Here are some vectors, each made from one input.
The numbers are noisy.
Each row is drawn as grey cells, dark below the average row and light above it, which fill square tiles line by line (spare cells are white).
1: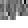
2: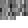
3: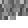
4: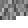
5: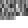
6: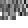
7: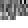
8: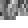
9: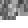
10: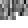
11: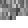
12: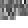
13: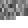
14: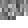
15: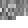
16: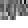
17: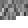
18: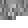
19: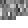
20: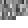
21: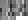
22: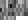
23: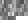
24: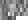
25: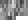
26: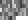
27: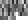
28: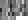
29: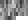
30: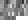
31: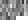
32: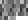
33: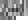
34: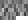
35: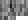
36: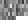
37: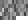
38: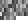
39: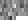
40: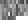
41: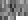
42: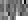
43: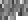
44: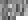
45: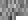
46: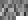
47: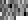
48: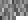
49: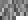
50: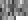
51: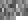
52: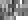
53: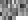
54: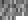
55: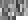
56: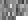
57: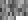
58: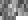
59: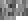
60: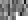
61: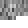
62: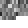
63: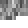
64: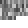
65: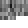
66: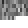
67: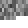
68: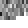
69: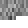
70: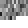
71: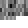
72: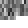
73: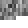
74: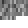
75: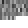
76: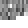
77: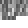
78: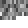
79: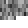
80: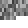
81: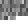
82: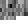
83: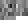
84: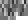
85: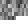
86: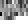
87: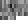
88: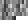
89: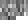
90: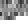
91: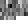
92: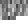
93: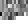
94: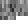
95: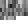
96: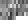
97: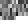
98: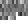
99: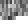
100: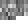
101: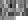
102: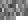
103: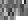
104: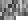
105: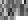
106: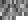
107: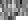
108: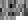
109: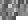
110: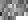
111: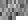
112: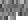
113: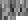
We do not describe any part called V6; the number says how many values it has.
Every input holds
either a point on a 7-point line and a value of V6, or a point on a 10-point line.
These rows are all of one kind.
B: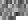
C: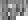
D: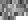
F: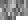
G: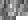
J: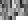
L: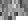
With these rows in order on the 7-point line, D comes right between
B and C.
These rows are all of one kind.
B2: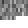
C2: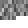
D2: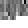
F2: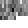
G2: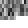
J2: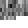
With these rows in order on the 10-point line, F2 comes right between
G2 and J2.
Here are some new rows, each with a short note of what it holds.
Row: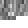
a point on a 7-point line and a value of V6
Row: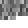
a point on a 10-point line
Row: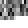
a point on a 10-point line
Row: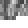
a point on a 7-point line and a value of V6
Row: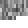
a point on a 7-point line and a value of V6
